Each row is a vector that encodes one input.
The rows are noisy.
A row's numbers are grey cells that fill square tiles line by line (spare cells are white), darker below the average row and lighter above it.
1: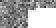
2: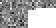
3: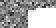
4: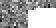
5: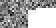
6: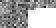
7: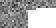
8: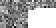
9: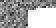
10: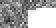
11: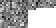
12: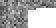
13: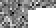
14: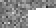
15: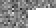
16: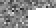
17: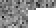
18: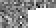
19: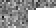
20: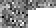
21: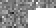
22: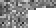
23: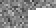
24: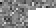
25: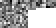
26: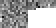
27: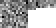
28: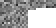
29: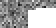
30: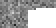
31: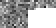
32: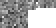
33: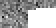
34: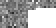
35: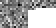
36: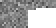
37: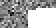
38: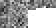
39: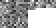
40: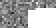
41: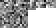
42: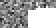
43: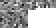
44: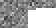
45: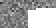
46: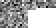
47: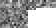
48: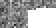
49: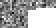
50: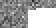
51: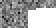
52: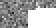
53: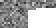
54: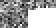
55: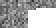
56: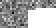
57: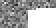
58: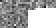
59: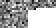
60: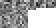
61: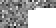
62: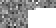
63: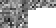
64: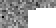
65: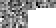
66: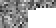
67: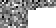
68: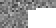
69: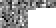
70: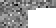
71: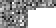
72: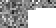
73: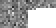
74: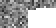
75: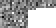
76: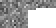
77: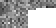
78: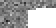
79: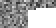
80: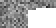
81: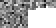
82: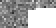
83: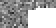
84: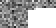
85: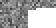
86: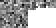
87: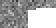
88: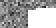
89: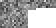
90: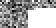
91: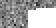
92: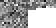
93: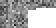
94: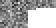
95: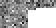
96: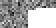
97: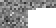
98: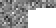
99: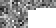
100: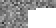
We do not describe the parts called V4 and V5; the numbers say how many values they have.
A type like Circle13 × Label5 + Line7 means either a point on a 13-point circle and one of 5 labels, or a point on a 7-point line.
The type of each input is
Bool × (Line3 × Line3 + V4 × V5).
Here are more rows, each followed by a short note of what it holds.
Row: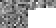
a point on each of two 3-point lines and a true/false value
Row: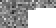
a point on each of two 3-point lines and a true/false value
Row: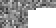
a true/false value, a value of V4 and a value of V5
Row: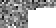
a true/false value, a value of V4 and a value of V5
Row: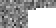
a true/false value, a value of V4 and a value of V5
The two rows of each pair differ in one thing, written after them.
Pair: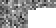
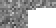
the value of V5
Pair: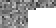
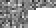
the true/false value
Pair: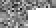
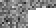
the value of V5
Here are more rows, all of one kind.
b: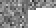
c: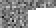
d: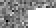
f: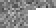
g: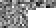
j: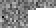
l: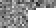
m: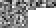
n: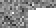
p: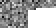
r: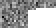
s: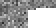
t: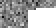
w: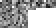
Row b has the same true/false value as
d, f, n and s.
